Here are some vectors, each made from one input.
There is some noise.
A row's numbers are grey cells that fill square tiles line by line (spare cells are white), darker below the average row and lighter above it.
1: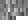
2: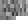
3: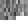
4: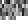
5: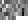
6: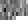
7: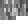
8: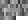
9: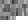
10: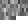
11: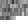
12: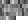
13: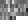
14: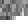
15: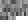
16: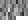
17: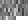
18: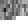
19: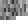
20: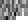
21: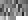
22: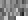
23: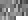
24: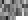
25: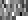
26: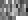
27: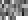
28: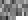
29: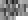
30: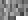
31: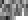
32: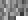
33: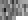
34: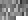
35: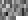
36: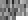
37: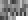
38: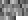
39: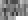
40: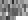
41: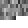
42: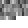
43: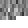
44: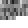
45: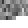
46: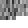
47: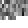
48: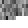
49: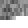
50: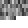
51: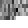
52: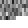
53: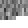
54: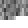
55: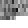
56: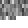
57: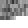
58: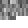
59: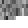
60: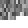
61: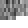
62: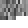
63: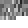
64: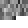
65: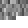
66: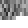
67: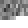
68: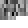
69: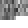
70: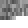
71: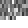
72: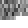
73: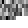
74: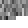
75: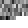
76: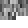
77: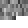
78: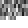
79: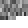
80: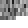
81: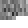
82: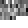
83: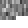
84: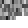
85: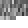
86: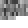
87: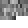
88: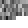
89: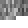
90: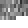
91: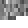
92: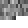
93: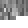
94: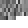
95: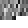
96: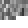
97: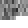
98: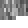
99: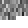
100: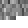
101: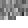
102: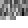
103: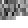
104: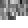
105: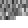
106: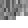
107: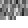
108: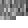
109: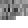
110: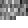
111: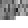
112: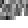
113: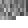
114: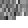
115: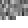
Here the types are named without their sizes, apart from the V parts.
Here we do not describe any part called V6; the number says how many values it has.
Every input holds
a true/false value, together with either a point on a line, or a value of V6.
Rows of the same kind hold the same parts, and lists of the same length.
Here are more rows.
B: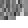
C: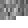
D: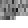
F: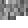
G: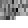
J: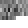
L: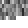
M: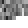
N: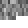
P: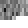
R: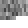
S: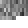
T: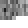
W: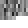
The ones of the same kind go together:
B, D, G, J, L, N
C, F, M, P, R, S, T, W

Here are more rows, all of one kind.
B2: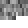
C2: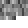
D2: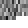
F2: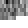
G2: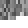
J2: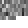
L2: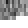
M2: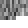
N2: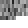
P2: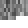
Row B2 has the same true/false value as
C2 and J2.
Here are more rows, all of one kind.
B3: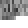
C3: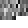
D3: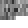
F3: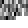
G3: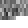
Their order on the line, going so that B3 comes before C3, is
G3, D3, B3, F3, C3.
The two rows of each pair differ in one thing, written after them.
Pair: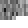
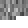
the true/false value
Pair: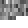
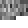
the value of V6
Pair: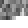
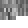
the true/false value
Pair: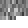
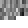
the value of V6
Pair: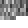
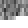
the true/false value
